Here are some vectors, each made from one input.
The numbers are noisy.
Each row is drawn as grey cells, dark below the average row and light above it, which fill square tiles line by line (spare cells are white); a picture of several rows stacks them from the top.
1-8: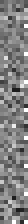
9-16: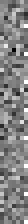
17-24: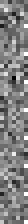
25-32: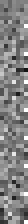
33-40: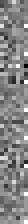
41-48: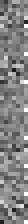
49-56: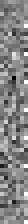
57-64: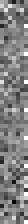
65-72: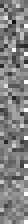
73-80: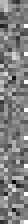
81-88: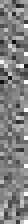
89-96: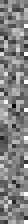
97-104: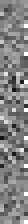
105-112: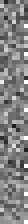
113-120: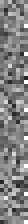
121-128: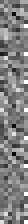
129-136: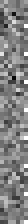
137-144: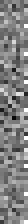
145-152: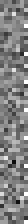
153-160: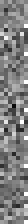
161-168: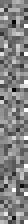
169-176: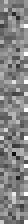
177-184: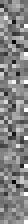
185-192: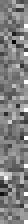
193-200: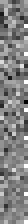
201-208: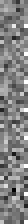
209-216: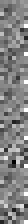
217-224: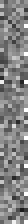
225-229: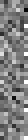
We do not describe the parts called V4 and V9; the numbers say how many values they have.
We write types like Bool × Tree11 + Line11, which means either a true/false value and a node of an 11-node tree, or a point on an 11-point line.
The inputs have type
(Line7 + V9) × Line11 × V4.
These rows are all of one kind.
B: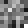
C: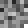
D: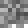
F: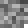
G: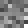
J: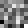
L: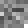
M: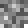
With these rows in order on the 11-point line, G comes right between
F and L.
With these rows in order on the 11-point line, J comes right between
B and M.
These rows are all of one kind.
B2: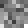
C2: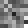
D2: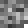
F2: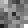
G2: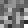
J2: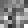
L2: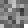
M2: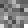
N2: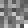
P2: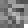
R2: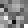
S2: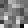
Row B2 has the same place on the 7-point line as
N2 and S2.
